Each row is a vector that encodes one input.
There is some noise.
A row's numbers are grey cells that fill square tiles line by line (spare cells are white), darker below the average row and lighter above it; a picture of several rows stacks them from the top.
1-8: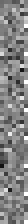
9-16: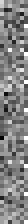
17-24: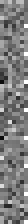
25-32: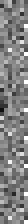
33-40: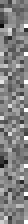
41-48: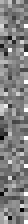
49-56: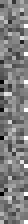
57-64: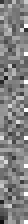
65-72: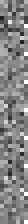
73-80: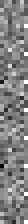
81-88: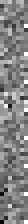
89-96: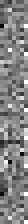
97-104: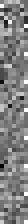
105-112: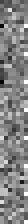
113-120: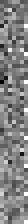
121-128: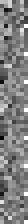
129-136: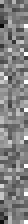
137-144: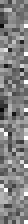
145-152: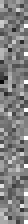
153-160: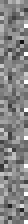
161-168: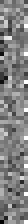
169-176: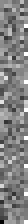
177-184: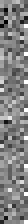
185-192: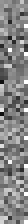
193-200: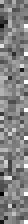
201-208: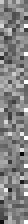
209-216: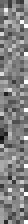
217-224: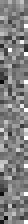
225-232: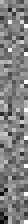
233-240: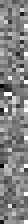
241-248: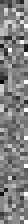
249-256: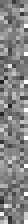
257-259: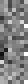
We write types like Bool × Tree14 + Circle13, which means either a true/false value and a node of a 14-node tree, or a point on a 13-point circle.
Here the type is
Bool × Line7 + Line10 × Line10.
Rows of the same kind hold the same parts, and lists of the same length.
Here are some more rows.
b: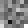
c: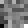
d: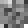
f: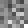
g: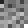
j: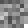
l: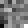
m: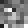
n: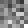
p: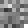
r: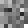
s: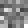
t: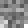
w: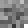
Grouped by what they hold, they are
b, d, j, p, r, s, t, w
c, f, g, l, m, n

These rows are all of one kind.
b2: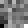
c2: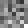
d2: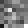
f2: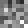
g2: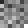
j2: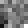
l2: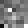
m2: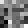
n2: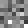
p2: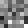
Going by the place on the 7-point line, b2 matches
f2 and p2.
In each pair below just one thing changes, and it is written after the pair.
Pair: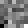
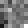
the place on the 7-point line
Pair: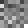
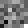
the true/false value
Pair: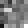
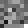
the place on the 7-point line
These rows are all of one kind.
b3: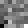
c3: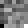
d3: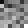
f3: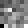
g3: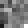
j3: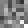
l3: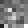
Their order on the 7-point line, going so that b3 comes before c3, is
d3, l3, f3, b3, c3, j3, g3.
